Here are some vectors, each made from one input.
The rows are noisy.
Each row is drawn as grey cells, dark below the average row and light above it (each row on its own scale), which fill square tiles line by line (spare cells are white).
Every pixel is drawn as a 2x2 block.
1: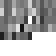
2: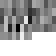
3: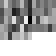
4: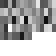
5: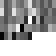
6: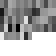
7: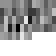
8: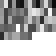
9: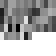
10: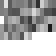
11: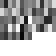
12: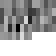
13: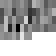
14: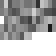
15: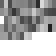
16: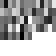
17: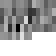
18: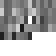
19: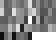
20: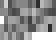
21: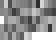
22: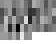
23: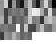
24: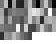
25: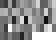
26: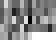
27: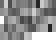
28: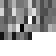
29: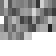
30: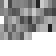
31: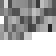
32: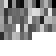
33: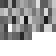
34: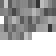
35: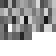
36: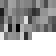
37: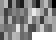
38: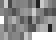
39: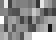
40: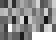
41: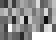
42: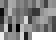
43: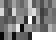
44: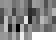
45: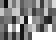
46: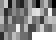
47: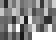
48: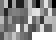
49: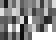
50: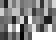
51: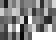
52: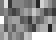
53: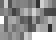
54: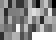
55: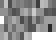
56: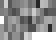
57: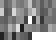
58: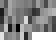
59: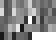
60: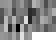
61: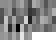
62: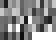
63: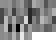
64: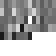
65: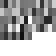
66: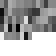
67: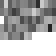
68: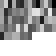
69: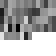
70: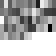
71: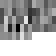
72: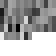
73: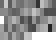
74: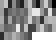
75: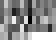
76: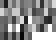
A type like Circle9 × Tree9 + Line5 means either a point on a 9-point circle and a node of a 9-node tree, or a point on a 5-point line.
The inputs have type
Line8.
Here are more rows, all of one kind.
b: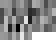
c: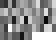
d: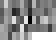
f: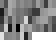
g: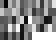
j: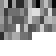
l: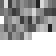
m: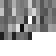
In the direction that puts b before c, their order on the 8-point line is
f, b, d, l, j, m, g, c.
